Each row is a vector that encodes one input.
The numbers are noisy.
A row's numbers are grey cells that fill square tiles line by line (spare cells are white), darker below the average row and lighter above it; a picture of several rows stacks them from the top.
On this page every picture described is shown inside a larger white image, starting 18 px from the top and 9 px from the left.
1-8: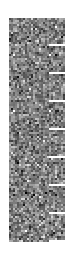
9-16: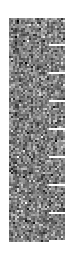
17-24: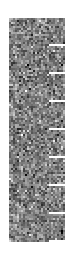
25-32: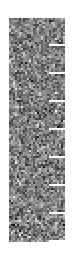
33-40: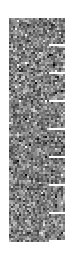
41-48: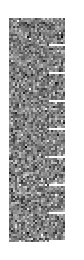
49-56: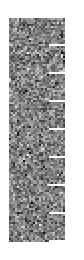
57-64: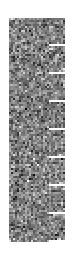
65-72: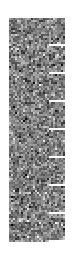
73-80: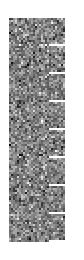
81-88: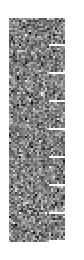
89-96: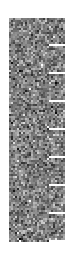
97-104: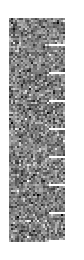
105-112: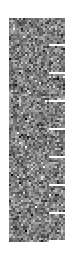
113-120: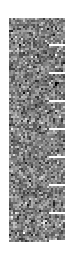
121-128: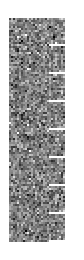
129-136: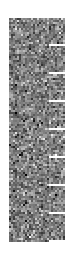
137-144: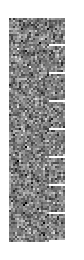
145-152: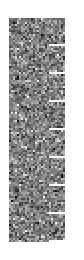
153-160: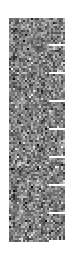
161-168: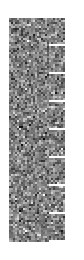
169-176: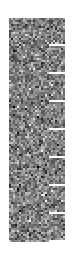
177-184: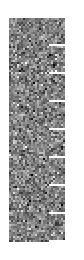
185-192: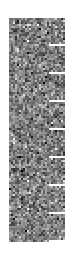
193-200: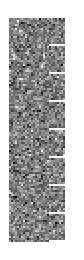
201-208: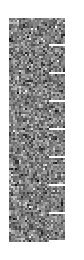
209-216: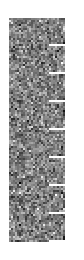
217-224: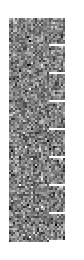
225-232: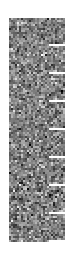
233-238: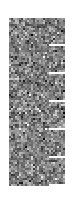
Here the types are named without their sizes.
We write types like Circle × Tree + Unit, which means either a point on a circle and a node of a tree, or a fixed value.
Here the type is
(Label + Line) × Line.
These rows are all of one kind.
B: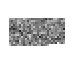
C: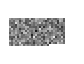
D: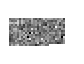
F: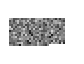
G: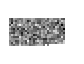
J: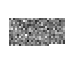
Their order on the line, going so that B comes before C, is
G, B, C, F, J, D.
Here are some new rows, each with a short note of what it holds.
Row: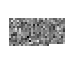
a label and a point on a line
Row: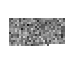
a label and a point on a line
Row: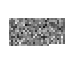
a label and a point on a line
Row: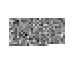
a point on each of two lines
